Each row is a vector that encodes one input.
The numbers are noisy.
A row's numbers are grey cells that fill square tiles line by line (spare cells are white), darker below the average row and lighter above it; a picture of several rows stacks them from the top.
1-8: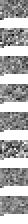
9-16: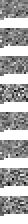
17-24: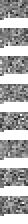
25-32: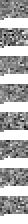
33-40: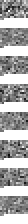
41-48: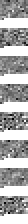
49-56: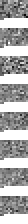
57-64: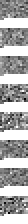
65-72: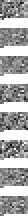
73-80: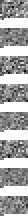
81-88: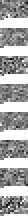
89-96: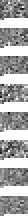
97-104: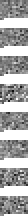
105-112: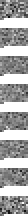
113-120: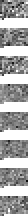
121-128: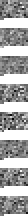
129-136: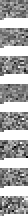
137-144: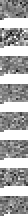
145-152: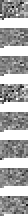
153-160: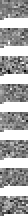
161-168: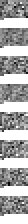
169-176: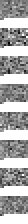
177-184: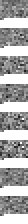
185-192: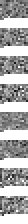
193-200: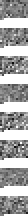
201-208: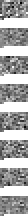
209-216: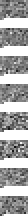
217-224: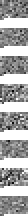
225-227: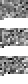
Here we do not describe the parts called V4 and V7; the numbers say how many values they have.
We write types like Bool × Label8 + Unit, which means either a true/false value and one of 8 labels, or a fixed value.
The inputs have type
Line5 + (Line6 + Line9) × V4 + V7.
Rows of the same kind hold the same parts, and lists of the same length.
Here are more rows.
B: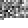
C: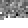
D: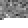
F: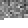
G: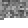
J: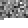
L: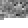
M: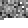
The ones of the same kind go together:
B
C, G
D, F, L
J, M

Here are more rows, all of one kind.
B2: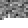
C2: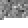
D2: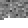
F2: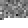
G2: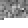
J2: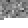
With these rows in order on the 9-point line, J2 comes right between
F2 and G2.
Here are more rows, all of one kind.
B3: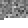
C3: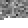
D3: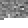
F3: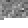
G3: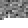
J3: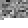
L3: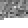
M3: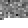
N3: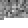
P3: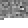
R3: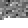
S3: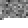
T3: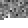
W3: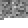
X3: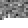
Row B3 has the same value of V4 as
C3, D3, P3 and W3.
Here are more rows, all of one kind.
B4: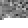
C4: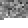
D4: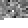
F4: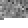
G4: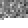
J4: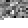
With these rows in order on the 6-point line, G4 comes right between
C4 and J4.
